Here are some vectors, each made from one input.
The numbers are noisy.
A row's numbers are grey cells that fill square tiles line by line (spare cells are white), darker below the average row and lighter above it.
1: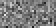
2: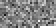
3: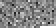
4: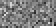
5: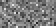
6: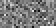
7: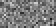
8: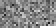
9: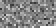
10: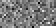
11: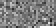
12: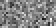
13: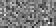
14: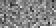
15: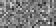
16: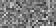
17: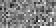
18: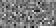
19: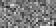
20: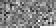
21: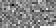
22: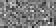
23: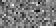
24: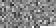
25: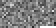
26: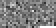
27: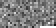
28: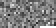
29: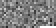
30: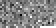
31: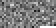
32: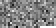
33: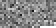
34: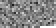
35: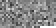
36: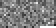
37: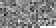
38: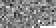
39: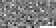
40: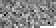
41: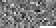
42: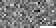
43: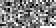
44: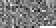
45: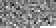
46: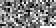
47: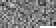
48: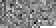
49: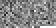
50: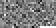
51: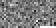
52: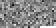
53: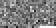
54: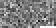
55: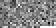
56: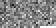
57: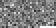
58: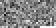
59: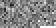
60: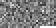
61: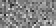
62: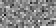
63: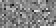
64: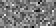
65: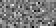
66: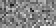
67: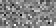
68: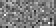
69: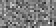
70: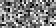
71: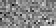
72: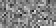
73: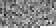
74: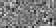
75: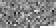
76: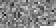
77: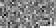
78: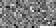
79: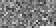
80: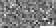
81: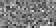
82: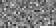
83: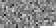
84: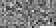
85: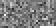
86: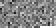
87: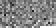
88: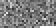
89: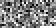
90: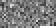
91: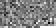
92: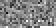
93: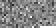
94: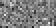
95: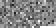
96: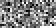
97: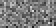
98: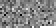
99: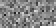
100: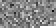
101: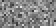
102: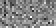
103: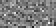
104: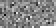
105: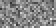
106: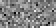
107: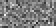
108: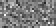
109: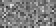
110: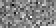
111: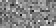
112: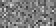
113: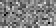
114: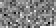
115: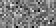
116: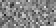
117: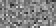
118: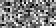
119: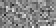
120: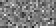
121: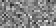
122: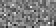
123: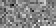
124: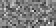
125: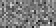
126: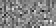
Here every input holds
a list of up to two items, each a point on each of three 5-point lines.
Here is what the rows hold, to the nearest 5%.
All of them are lists of up to two items, each a point on each of three 5-point lines: about 5% are empty, 45% hold one and 50% two.
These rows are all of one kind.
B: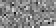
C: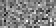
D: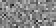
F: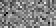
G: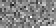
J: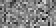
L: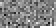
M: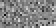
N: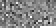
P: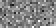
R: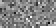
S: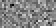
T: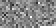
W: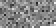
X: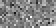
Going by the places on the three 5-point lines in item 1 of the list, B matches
G, R, W and X.
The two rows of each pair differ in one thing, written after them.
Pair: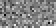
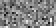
the place on one of the three 5-point lines in item 1 of the list
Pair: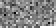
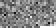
the place on one of the three 5-point lines in item 1 of the list
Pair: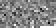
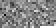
the place on one of the three 5-point lines in item 1 of the list
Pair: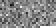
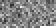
the place on one of the three 5-point lines in item 2 of the list
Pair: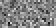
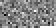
the place on one of the three 5-point lines in item 2 of the list
